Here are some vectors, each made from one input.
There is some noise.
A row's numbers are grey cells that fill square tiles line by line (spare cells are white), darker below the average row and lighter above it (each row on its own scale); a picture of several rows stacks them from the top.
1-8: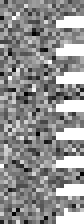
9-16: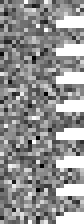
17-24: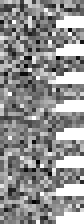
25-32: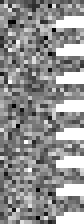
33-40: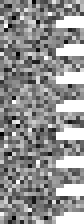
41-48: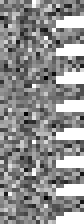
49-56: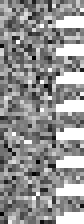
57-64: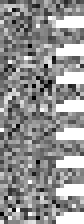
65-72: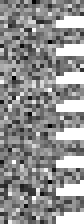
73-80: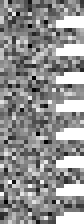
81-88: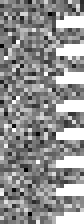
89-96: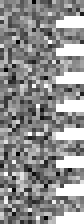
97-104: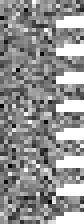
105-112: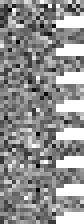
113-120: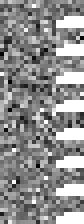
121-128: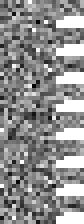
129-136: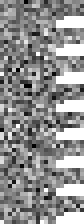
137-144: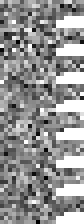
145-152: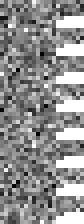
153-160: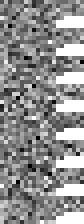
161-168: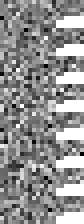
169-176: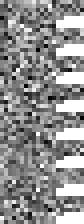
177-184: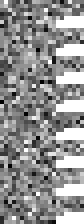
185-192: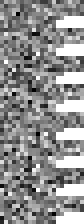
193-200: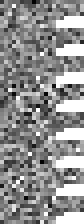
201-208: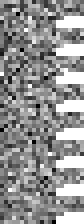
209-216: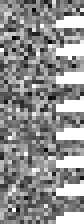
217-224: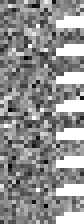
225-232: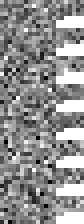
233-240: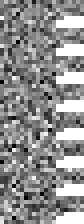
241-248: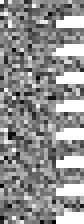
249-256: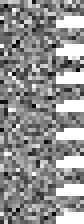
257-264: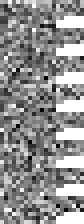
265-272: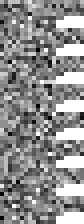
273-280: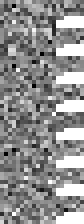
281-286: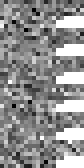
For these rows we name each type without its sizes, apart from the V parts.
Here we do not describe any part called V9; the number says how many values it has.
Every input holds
a true/false value, together with either a point on a line, or a value of V9.
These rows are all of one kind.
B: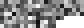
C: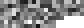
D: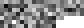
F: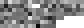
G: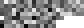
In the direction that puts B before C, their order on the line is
F, D, B, C, G.
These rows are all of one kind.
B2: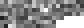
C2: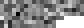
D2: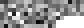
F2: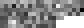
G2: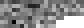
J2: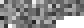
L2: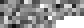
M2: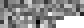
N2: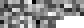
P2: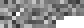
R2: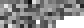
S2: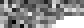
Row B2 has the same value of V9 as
G2 and N2.
